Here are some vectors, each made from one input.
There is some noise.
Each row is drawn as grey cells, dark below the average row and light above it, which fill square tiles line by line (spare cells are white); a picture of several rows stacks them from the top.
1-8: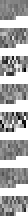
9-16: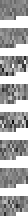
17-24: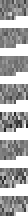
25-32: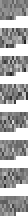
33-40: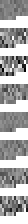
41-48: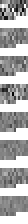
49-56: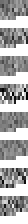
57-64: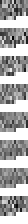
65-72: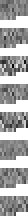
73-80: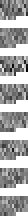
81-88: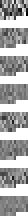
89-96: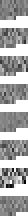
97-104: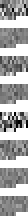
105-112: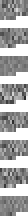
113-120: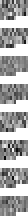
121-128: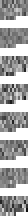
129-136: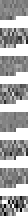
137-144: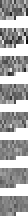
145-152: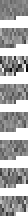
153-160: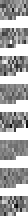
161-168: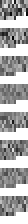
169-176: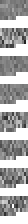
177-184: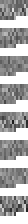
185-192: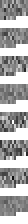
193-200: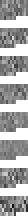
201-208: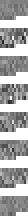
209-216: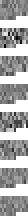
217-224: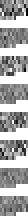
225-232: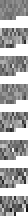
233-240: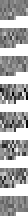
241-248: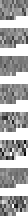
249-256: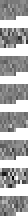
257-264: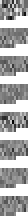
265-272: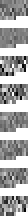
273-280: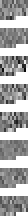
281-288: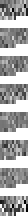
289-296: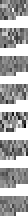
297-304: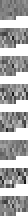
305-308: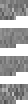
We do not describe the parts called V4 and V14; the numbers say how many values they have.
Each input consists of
a point on a 5-point line, together with either a true/false value and a value of V14, or a value of V4.
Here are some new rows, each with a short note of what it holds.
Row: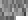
a point on a 5-point line, a true/false value and a value of V14
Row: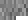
a point on a 5-point line, a true/false value and a value of V14
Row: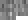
a point on a 5-point line and a value of V4
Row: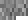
a point on a 5-point line, a true/false value and a value of V14
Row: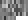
a point on a 5-point line, a true/false value and a value of V14
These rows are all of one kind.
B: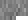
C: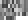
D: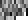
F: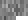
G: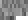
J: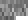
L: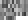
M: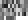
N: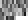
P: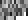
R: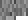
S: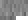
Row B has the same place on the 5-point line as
F and J.
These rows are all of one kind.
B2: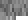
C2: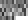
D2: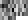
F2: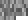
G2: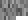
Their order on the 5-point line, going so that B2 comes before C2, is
B2, C2, F2, D2, G2.
